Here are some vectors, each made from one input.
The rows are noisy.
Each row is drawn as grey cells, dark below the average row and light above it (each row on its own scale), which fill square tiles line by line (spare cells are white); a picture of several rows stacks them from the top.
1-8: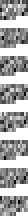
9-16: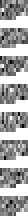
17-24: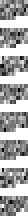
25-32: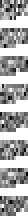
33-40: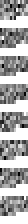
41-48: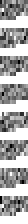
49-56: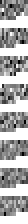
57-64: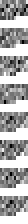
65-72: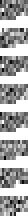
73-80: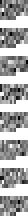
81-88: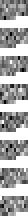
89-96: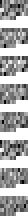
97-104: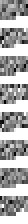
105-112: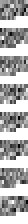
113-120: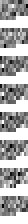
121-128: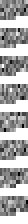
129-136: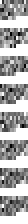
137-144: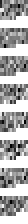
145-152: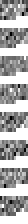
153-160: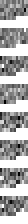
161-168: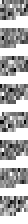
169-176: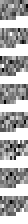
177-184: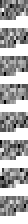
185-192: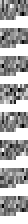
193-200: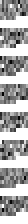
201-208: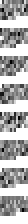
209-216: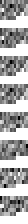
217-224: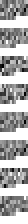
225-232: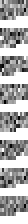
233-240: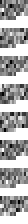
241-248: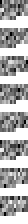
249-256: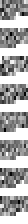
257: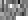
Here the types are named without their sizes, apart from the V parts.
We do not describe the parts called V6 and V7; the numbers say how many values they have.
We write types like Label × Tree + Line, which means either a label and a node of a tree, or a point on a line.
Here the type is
(Bool × Bool × Bool + Unit) × V6 × V7 + List(Line).
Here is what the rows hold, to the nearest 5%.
About 55% of them hold a value of V6 and a value of V7, together with either a fixed value, or three true/false values. The rest are lists of points on a line.
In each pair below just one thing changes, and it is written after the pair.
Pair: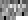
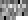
one of the three true/false values
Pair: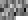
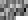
the value of V6
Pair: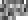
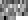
the value of V7
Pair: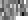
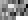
the value of V7
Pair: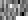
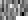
one of the three true/false values
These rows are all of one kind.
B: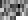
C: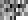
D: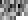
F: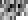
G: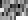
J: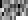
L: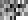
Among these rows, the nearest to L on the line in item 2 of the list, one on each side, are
B and C.
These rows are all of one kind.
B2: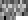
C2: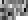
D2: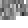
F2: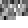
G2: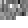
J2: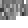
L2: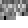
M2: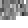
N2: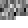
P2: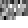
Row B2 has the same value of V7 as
F2, L2 and P2.
